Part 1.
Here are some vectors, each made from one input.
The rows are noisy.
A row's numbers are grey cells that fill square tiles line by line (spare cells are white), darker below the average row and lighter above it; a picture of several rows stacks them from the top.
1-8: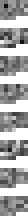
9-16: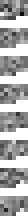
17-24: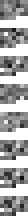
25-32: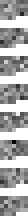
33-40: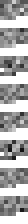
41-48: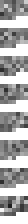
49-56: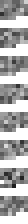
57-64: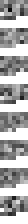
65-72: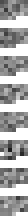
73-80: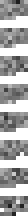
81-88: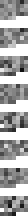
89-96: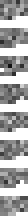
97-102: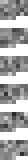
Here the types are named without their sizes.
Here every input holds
a point on a circle, together with either a fixed value, or four true/false values.
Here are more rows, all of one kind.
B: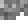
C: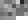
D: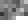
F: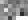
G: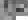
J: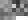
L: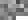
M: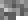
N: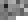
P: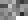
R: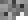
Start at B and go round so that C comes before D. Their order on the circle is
B, R, N, G, L, C, P, F, M, D, J.
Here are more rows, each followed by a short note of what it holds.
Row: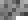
a point on a circle and four true/false values
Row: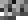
a point on a circle
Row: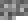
a point on a circle and four true/false values
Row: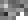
a point on a circle and four true/false values
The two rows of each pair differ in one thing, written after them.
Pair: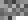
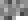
the place on the circle
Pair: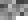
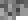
the place on the circle
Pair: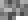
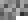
one of the four true/false values
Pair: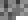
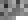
one of the four true/false values
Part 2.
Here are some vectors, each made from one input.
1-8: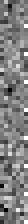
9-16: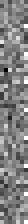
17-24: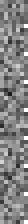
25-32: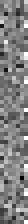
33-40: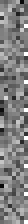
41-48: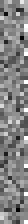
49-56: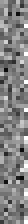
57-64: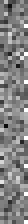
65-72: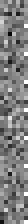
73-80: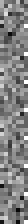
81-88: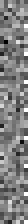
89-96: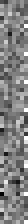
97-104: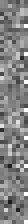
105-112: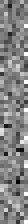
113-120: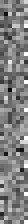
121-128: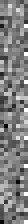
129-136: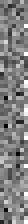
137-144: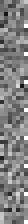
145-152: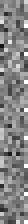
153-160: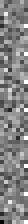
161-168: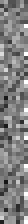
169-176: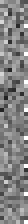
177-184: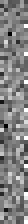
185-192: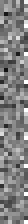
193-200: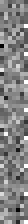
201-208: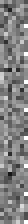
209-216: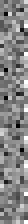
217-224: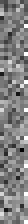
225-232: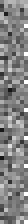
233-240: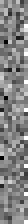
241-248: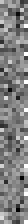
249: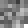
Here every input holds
a point on a 10-point line and a node of an 18-node tree.
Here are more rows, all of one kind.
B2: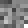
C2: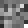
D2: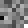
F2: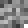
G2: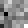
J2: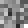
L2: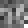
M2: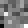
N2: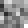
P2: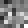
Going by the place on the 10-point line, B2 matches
D2, F2, L2 and P2.
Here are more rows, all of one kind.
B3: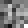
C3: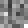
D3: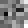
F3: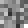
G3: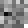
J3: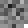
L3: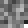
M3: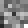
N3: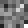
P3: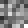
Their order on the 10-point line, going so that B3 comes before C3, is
B3, P3, N3, M3, F3, L3, C3, J3, G3, D3.
